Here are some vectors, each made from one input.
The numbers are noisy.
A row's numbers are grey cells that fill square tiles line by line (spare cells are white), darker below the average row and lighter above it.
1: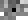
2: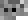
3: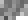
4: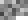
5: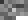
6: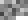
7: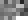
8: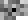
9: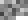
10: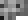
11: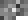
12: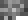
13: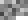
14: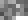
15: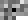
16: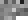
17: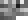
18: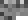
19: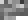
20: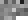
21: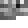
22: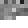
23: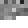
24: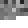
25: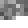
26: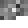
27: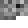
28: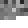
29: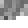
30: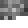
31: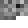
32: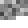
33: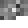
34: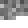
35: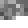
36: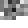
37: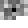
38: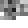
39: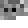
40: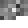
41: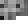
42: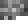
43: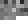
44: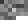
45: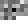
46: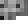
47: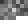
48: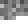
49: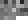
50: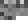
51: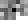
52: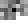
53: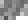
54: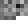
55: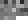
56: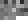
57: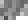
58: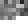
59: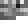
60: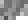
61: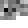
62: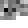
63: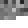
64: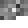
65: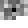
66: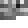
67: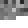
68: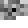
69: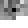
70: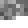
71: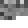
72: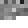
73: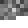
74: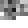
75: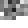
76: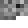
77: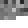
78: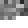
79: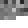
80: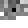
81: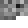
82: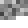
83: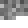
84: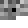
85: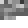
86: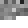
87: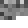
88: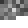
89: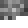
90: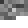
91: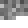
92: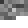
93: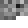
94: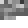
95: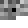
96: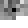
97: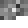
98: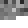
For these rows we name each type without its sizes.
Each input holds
either a label, or four true/false values.
